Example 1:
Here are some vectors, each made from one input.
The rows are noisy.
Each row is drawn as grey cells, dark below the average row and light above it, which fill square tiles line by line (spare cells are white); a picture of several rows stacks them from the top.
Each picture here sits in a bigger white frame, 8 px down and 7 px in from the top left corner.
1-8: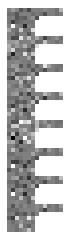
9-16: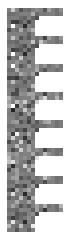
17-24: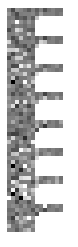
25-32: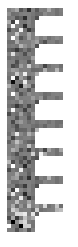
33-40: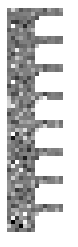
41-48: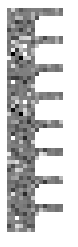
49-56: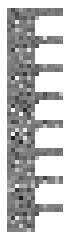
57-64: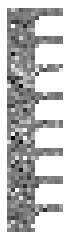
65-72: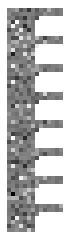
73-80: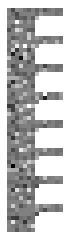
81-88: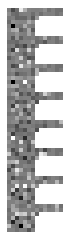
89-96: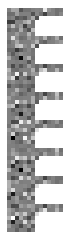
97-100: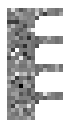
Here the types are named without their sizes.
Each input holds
a point on a circle.
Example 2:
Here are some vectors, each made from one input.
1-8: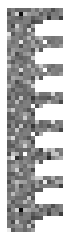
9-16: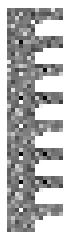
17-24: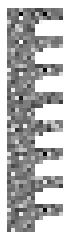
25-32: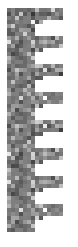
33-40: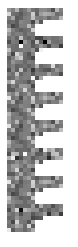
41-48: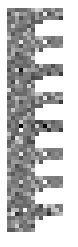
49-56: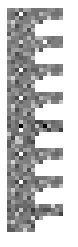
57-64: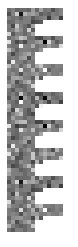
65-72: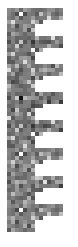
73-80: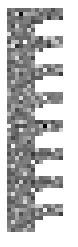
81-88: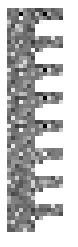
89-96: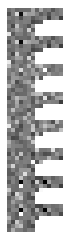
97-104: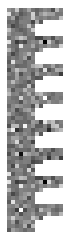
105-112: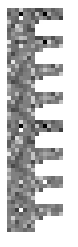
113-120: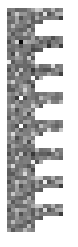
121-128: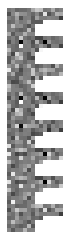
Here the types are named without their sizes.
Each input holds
either a fixed value, or three true/false values.
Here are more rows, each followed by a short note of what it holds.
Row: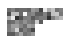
a fixed value
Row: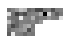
three true/false values
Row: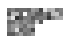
a fixed value
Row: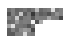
three true/false values
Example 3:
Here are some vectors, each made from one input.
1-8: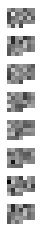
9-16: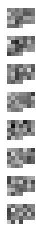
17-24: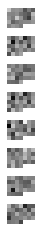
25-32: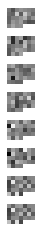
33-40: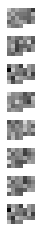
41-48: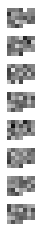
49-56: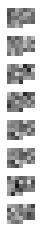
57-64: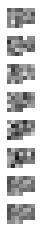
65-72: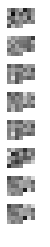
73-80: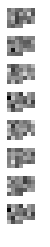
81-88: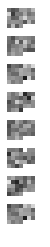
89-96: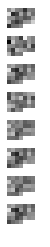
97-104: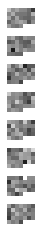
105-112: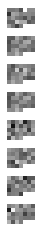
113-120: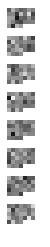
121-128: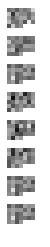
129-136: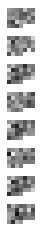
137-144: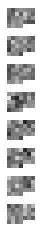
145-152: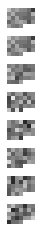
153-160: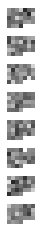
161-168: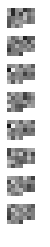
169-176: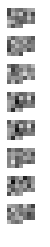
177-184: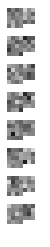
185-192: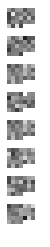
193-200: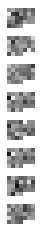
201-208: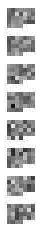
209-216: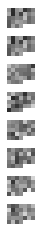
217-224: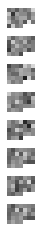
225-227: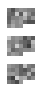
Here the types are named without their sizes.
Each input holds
a point on each of two lines.
